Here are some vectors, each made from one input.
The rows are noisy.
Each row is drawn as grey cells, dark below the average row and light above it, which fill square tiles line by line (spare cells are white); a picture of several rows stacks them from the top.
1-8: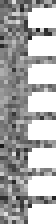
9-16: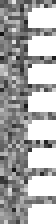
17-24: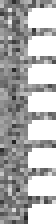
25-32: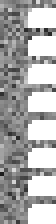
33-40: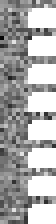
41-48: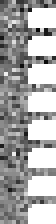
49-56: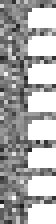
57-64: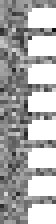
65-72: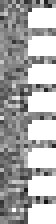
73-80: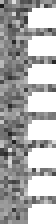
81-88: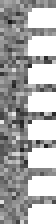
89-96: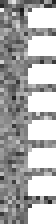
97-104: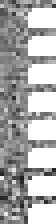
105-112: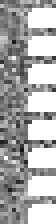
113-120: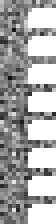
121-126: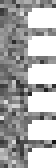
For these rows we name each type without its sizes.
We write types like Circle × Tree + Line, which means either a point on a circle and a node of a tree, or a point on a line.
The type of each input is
Line × (Line + Tree).
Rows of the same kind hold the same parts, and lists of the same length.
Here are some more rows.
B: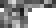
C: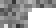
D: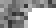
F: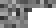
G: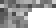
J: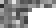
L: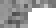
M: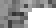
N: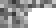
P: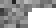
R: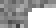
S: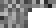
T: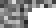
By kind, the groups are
B, F, J, S, T
C, D, G, L, M, N, P, R

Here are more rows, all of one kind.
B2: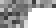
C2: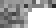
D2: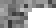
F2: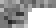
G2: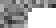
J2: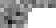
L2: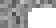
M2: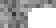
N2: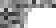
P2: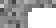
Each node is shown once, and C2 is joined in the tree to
L2 and N2.
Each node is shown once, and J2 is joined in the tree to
F2 and P2.
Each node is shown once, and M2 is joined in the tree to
D2 and P2.
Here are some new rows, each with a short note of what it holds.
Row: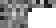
a point on each of two lines
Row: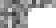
a point on a line and a node of a tree
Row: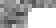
a point on a line and a node of a tree
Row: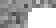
a point on a line and a node of a tree
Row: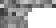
a point on a line and a node of a tree
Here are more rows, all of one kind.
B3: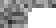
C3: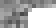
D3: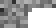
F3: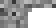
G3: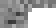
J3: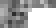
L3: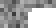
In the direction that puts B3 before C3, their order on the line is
B3, G3, J3, C3, L3, F3, D3.
